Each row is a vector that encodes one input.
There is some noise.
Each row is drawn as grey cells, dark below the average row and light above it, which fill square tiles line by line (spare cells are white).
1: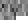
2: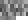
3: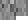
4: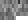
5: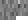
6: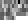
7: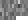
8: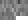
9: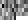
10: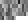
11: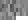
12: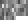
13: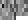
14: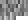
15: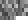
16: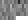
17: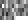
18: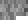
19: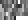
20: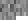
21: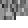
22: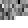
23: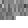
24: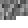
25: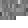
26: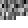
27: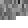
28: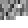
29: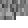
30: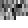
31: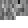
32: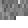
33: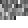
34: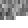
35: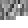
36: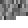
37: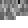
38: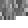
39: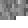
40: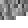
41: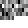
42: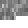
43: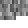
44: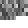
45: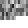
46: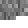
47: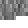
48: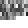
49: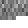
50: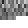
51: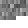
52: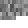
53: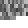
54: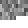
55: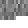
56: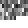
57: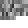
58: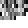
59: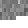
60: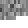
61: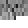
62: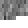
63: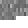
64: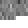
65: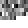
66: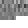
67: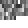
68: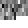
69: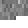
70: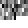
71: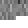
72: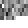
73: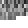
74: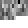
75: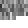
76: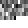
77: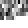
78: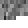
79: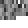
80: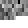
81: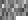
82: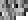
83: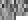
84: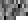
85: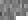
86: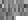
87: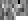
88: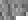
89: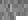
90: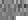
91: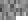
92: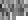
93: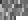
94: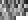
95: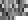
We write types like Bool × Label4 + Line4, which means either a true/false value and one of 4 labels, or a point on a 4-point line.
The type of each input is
Line5 + List3(Line4).
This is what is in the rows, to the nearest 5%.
About 25% of them hold a point on a 5-point line. The rest are lists of up to three points on a 4-point line: about 5% of all rows are empty, 15% hold one, 25% two and 30% three.
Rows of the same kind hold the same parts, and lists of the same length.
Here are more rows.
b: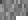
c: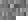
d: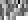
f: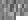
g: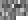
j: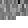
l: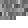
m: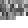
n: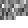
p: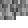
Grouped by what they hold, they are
b, j, n
c, g
d
f, m, p
l

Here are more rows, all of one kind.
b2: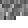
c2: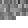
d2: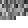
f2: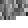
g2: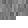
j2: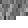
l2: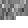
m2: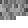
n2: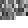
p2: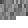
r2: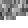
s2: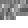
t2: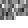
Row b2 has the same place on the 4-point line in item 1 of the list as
c2, d2 and n2.
